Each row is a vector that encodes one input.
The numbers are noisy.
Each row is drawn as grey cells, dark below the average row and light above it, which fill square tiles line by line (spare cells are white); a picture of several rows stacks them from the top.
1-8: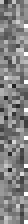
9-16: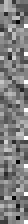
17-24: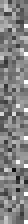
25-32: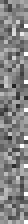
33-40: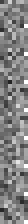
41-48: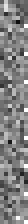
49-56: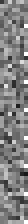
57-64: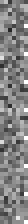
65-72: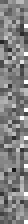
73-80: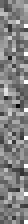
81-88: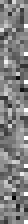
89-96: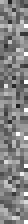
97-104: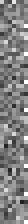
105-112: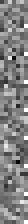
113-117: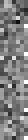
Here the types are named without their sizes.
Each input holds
a point on a circle, together with either a point on a circle, or a point on a line.
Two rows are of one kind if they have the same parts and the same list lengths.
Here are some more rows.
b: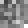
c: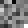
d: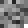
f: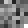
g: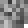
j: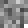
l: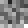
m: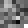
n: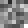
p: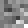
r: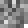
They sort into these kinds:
b, l, p
c, d, f, g, j, m, n, r

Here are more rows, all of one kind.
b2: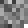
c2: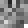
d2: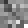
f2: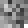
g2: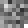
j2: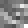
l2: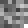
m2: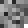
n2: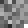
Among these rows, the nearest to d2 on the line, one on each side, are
c2 and n2.
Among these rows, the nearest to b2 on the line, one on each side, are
j2 and n2.
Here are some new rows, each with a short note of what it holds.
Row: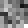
a point on each of two circles
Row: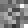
a point on a circle and a point on a line
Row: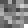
a point on a circle and a point on a line
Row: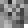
a point on a circle and a point on a line
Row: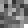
a point on each of two circles
